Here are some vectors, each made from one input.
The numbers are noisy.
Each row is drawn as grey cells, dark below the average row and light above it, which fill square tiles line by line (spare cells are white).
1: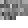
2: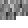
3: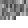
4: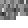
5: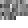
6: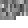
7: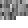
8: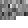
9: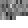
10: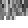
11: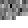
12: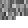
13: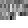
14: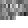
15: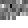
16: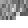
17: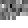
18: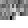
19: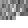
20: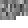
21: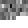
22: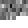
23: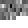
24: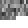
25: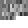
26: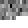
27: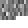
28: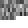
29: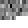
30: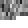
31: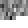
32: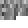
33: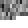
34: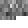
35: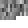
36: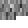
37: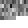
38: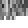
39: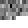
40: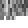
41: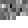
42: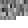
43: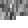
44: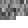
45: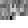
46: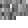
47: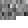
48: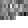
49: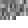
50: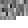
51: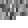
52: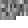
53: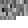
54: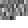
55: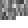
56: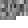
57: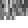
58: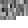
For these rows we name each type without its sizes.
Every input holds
a list of points on a circle.
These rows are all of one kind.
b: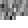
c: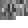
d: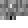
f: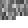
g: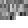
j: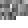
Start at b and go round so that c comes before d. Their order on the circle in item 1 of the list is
b, g, f, c, j, d.
